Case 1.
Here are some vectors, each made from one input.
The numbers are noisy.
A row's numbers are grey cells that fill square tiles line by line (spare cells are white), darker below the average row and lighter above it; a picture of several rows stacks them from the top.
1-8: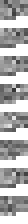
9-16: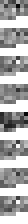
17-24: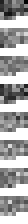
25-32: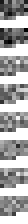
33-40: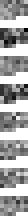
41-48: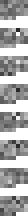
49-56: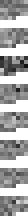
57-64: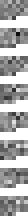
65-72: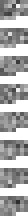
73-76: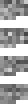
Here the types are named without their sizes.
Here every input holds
a list of points on a line.
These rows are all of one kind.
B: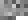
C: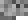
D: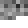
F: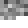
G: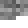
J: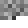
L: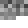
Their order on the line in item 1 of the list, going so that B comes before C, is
F, L, G, D, B, C, J.
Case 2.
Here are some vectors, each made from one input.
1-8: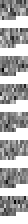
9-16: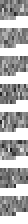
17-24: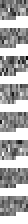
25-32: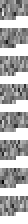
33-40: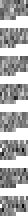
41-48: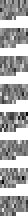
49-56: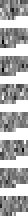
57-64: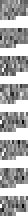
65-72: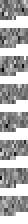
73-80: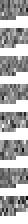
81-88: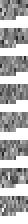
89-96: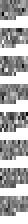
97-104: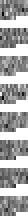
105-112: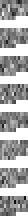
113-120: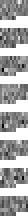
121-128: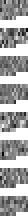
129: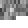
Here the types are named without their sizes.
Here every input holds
a list of points on a line.
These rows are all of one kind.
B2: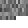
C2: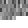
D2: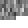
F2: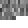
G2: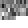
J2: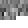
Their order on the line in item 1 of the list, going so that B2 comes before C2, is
J2, B2, F2, C2, D2, G2.
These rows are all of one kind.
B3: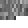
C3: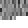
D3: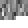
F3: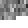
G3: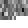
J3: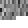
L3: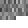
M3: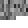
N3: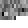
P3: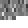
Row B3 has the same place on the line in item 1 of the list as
L3 and P3.
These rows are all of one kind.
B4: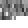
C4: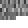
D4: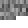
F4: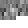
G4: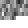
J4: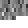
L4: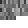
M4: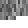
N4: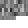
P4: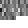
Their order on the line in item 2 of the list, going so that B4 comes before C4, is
B4, D4, F4, L4, N4, M4, C4, P4, G4, J4.
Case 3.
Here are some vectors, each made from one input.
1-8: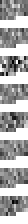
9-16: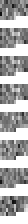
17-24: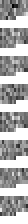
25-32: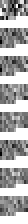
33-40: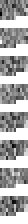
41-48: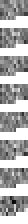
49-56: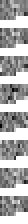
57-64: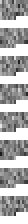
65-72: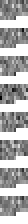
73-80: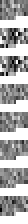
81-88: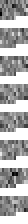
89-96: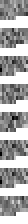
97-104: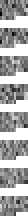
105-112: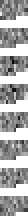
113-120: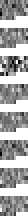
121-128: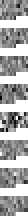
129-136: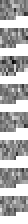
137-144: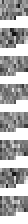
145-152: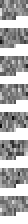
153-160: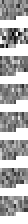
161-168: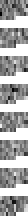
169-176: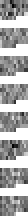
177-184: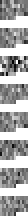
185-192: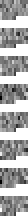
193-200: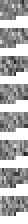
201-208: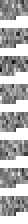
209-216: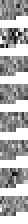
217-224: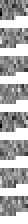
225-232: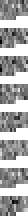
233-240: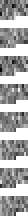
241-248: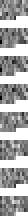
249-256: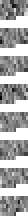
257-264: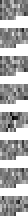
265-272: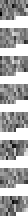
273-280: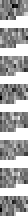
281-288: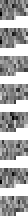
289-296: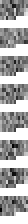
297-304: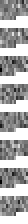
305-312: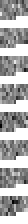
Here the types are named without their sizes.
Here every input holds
a list of points on a line.
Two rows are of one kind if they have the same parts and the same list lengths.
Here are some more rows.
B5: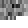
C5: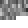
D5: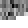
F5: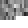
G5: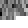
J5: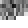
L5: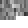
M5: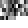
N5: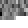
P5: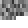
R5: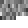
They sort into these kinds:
B5, C5, D5, J5, P5, R5
F5, G5, L5, N5
M5

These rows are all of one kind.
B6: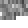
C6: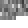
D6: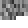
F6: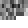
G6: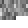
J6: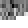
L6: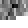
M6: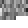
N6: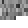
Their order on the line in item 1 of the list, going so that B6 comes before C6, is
J6, L6, F6, D6, N6, M6, G6, B6, C6.
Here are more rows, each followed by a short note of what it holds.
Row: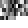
the empty list
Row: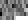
a list of one item
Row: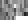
a list of one item
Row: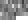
a list of two items
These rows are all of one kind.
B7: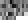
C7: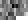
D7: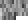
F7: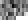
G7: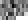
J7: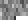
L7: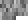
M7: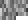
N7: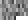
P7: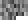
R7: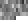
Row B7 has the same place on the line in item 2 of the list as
D7, N7 and P7.
